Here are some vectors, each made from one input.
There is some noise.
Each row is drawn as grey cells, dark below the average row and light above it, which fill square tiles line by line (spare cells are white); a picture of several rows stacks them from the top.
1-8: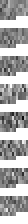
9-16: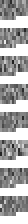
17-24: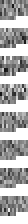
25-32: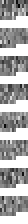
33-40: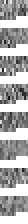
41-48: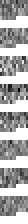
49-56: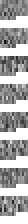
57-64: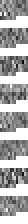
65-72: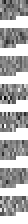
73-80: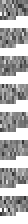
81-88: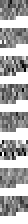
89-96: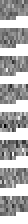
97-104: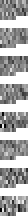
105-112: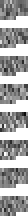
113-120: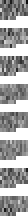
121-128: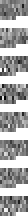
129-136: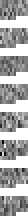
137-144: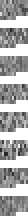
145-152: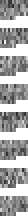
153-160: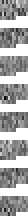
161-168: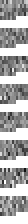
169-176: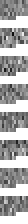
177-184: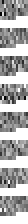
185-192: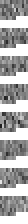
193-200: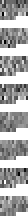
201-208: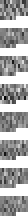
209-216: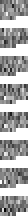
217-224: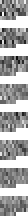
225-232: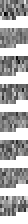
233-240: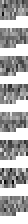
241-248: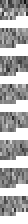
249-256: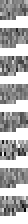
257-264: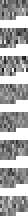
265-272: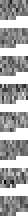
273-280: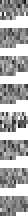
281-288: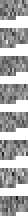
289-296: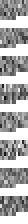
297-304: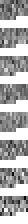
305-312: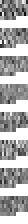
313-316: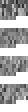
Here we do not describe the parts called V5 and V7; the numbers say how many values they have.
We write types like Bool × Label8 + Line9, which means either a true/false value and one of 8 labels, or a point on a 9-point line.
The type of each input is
Bool × (Line10 + V7) + Tree14 + V5.
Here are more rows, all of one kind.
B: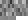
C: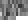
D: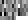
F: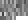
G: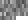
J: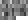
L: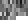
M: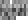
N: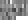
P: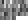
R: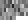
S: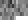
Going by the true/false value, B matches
D, R and S.
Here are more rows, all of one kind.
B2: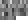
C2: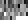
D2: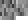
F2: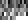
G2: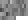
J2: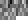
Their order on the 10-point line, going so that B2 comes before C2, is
B2, C2, J2, G2, D2, F2.
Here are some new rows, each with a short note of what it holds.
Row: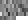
a true/false value and a value of V7
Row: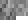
a value of V5
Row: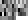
a point on a 10-point line and a true/false value
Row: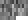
a node of a 14-node tree
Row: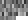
a value of V5
